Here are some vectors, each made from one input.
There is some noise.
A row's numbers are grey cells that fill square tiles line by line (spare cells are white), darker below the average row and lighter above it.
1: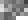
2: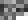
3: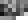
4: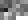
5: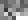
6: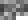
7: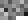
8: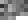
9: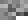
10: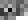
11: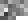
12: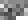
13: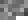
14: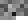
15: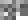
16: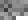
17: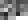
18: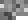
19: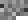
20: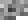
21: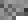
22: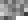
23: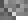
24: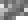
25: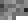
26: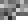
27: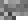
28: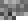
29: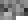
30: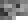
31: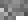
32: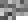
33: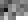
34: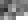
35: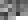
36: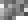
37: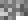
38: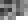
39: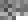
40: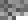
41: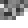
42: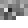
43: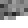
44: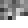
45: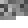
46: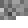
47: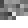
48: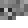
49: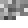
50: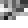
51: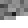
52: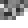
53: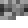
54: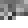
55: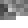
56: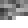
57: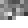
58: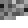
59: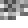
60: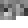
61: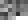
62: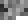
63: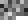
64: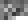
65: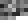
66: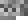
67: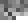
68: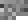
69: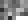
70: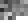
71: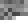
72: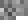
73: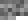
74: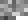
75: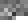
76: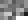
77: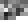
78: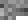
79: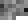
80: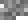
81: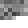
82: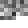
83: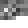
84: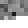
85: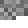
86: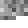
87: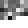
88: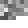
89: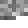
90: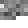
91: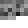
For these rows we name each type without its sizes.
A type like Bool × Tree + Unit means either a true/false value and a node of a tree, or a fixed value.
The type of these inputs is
Bool × Bool × Bool × Label.
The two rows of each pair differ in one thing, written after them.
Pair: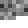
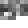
the label
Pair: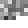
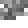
one of the three true/false values
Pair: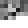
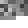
the label
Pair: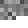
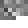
the label
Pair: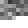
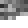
one of the three true/false values
